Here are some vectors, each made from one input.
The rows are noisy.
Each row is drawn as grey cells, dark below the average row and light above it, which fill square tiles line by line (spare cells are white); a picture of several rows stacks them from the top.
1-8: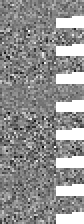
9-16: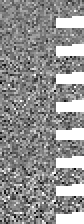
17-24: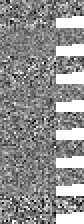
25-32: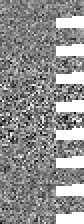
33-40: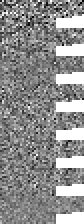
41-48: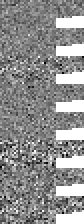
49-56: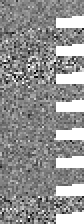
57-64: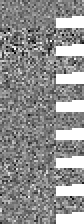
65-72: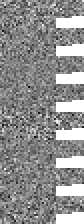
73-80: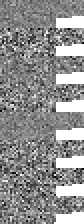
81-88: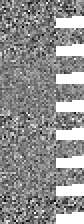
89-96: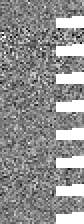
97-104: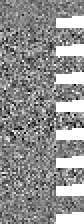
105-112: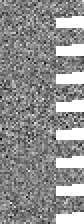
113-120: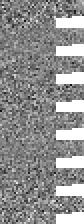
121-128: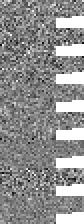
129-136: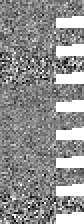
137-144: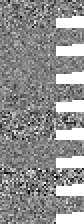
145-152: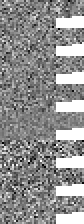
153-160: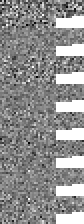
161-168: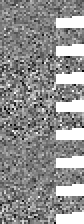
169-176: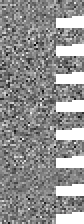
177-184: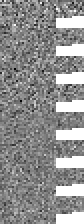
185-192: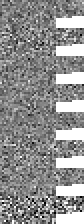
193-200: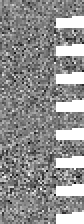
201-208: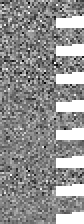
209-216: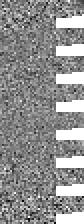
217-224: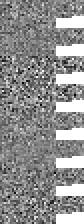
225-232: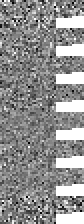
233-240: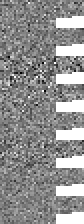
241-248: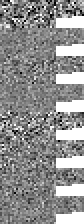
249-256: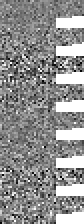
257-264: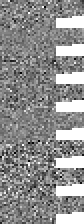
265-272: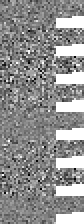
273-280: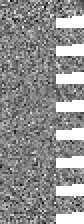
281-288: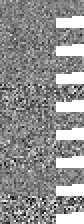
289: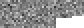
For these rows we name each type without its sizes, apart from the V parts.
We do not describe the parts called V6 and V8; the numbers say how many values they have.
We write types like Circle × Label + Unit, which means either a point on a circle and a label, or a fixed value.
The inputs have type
Bool × Bool × Bool × Bool × (Tree + Unit) × V6 × V8 + Line.
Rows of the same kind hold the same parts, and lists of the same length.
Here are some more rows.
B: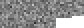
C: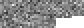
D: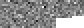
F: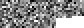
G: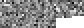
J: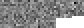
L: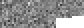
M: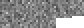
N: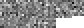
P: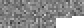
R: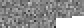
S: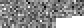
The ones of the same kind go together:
B, C, D, L, S
F, G, N
J, M, P, R

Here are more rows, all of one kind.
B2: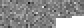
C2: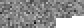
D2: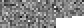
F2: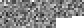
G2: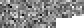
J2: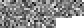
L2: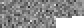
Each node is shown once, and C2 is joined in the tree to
D2 and G2.
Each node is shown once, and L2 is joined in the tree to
B2.
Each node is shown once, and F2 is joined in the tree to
J2.
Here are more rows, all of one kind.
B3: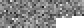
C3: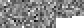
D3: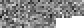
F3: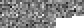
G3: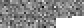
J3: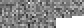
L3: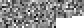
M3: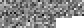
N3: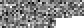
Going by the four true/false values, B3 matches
J3, L3 and M3.
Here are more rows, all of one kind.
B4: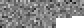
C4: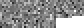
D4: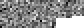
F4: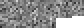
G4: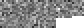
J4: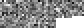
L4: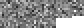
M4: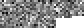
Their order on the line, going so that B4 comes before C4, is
B4, C4, L4, G4, J4, F4, M4, D4.
